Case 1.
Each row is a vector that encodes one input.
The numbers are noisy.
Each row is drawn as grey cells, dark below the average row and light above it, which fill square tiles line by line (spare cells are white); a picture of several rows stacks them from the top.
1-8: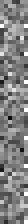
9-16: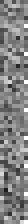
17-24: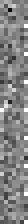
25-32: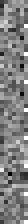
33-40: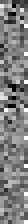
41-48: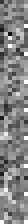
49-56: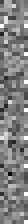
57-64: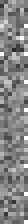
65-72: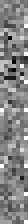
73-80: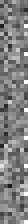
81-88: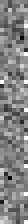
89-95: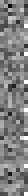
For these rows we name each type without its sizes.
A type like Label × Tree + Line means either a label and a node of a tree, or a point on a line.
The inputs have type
List(Line).
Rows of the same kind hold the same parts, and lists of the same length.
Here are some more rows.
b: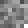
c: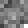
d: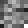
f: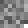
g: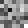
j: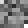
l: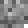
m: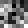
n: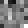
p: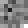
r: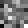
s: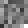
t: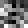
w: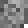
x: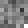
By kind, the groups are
b, c, f
d, j, r, w
g, l, n, p, s, x
m, t

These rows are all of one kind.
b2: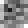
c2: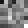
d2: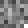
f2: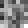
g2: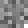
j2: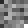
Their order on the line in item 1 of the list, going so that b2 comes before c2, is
f2, b2, g2, d2, j2, c2.
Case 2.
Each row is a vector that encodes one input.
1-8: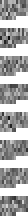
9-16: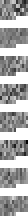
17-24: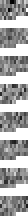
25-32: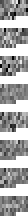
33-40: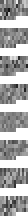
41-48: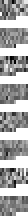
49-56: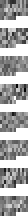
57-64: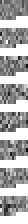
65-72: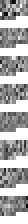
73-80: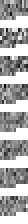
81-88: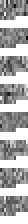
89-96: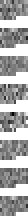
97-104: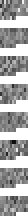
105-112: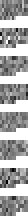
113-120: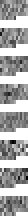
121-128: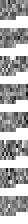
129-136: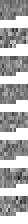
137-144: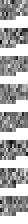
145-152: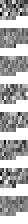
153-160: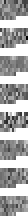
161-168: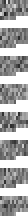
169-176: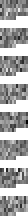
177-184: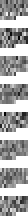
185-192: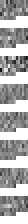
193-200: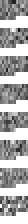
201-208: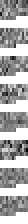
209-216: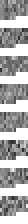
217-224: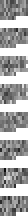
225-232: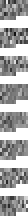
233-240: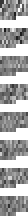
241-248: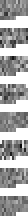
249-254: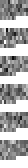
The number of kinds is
2.
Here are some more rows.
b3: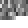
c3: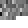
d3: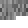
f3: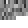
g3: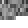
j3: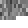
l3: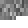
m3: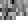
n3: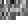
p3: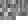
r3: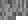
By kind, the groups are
b3, d3, l3, m3, n3
c3, f3, g3, j3, p3, r3

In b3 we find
a point on a 6-point line.
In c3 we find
one of 11 labels and a point on a 7-point line.
